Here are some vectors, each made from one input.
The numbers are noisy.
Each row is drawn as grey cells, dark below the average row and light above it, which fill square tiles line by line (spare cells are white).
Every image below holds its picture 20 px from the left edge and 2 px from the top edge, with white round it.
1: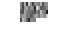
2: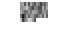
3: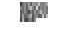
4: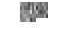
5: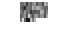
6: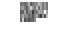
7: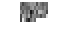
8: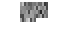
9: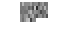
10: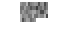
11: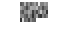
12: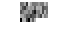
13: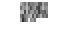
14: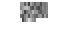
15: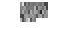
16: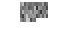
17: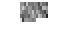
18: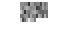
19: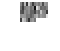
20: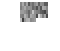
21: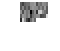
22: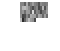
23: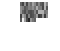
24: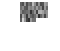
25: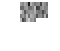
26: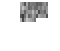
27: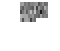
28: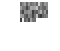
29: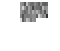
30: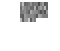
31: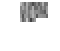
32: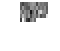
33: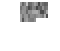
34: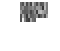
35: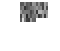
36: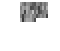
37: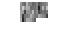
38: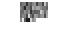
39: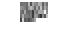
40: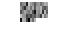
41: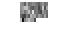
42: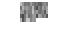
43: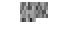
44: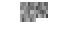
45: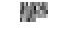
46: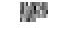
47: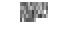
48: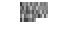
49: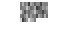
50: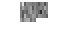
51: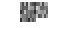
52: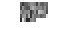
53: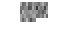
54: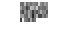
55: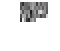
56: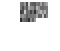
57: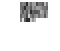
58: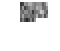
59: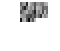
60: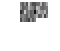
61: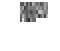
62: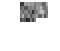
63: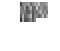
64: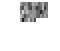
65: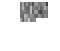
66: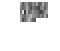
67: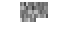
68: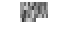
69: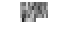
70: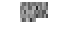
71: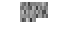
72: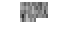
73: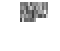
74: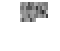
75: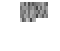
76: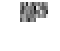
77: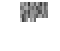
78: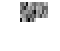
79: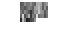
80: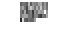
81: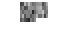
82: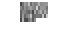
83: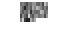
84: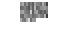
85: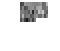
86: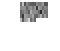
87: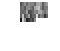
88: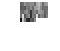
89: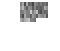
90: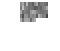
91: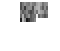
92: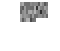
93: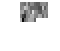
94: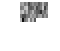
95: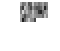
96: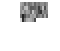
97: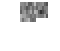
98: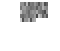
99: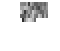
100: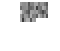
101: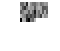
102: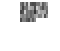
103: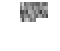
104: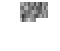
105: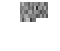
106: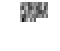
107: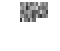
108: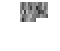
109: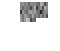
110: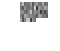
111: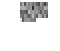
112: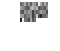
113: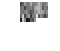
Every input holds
either a point on each of two 10-point lines, or a node of an 11-node tree.
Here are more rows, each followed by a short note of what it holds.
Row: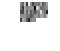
a node of an 11-node tree
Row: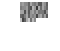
a point on each of two 10-point lines
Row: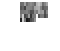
a node of an 11-node tree
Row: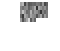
a point on each of two 10-point lines
